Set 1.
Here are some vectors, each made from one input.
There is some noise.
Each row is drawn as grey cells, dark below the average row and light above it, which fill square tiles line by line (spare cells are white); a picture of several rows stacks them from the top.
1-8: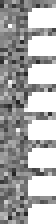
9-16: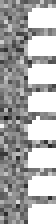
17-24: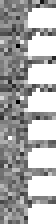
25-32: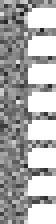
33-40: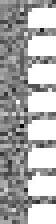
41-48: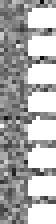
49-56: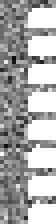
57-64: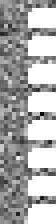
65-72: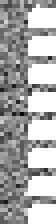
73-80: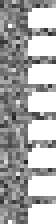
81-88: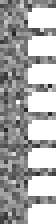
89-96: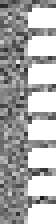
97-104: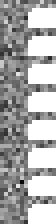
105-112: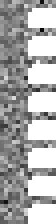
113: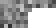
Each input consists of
either a node of a 13-node tree, or three true/false values.
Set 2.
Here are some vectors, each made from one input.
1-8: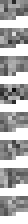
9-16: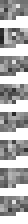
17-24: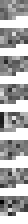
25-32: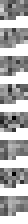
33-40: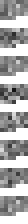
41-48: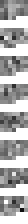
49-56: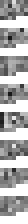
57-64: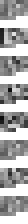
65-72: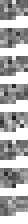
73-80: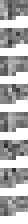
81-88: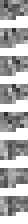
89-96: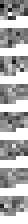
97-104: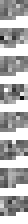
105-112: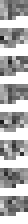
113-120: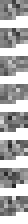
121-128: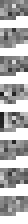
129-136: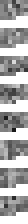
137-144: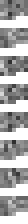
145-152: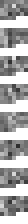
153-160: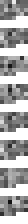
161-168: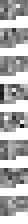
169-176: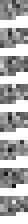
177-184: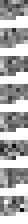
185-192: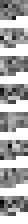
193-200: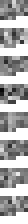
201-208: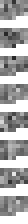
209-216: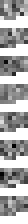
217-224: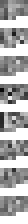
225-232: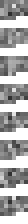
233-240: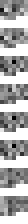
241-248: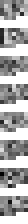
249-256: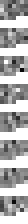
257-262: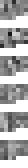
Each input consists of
either a fixed value, or a node of a 15-node tree, or four true/false values.
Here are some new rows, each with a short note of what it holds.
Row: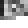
a fixed value
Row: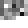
a node of a 15-node tree
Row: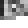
a fixed value
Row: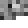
four true/false values
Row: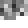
a node of a 15-node tree
